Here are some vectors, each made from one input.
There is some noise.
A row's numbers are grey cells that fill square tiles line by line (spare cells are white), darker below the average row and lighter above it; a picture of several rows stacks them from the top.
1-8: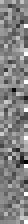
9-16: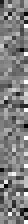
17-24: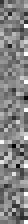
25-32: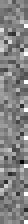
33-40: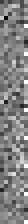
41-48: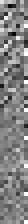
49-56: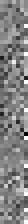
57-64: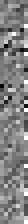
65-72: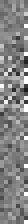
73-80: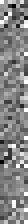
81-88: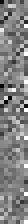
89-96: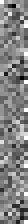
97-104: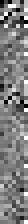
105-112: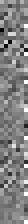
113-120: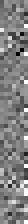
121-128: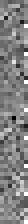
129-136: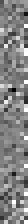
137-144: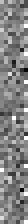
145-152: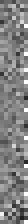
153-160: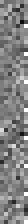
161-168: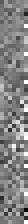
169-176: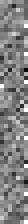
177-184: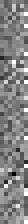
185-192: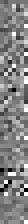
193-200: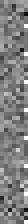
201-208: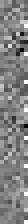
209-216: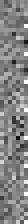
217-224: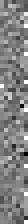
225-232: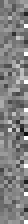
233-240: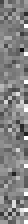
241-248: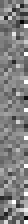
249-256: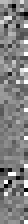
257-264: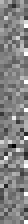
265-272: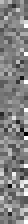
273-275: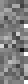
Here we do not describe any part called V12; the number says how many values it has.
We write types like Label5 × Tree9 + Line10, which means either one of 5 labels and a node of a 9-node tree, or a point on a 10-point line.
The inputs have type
Bool × Bool × Bool × Bool + (Circle8 + Unit) × V12.
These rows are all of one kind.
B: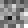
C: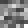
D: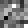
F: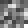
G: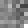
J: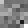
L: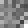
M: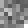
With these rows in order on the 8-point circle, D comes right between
J and M.
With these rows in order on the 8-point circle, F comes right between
C and G.
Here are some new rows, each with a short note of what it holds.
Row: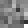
a value of V12
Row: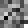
a point on an 8-point circle and a value of V12
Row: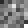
a value of V12
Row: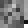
a value of V12
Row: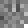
a value of V12
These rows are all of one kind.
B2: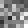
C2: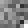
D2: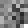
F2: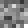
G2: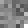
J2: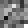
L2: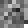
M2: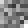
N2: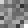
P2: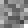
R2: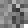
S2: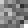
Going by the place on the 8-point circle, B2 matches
C2, J2 and S2.
